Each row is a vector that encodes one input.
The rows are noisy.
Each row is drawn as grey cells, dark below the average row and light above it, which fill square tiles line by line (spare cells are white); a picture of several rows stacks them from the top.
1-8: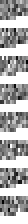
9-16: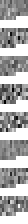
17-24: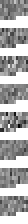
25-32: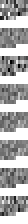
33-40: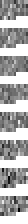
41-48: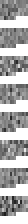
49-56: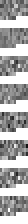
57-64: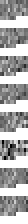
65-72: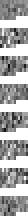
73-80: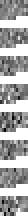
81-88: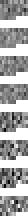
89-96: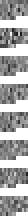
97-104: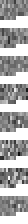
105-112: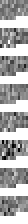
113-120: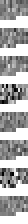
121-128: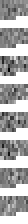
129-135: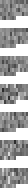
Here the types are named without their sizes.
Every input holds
a list of points on a circle.
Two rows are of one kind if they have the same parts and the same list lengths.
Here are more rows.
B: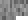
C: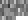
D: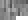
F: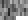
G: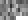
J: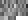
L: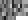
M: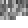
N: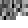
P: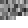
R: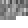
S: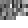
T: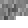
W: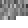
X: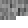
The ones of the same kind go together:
B, D, G, J, M, R, W, X
C, F, P, T
L, N, S

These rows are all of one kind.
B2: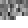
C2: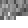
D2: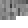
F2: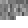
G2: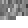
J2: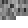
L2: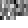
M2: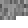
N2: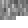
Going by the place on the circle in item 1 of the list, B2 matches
D2, F2 and N2.
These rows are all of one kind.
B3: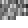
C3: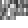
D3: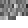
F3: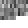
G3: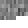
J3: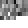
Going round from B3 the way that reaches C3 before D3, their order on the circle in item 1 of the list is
B3, C3, F3, G3, D3, J3.
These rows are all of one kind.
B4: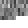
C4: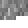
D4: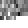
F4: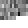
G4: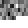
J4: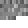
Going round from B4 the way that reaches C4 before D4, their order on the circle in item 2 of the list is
B4, C4, D4, F4, J4, G4.
